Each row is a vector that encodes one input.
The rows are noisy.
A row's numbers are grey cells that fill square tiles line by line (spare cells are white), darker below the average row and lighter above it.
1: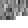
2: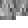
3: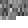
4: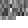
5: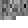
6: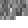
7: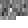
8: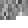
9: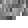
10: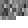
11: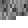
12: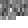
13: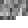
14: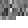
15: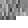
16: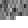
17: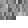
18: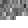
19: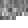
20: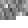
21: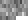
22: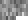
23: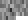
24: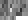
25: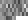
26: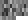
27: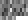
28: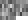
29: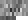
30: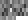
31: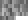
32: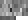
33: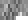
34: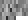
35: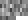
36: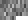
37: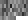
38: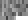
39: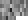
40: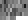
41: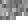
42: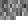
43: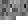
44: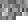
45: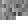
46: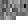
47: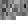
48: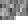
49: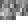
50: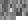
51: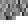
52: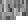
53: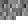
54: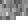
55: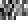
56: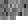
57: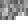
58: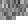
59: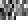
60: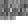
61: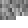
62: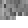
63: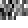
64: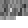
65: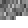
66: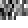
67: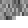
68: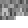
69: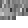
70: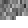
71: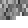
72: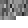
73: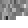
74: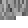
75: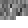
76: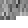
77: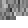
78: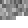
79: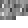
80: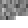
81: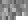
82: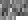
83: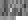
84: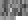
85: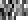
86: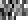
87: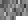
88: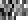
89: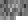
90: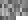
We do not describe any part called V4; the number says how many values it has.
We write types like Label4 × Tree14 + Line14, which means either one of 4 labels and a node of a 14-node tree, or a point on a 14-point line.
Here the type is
List2(Line5 × V4).
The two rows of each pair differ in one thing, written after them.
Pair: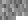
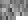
the place on the 5-point line in item 1 of the list
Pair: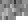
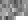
the place on the 5-point line in item 2 of the list
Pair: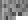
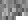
the value of V4 in item 1 of the list
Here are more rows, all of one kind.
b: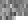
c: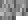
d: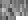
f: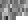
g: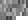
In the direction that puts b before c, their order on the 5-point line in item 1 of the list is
b, g, d, f, c.
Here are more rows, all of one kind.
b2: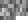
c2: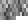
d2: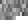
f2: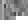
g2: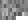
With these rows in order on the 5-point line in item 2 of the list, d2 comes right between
b2 and c2.
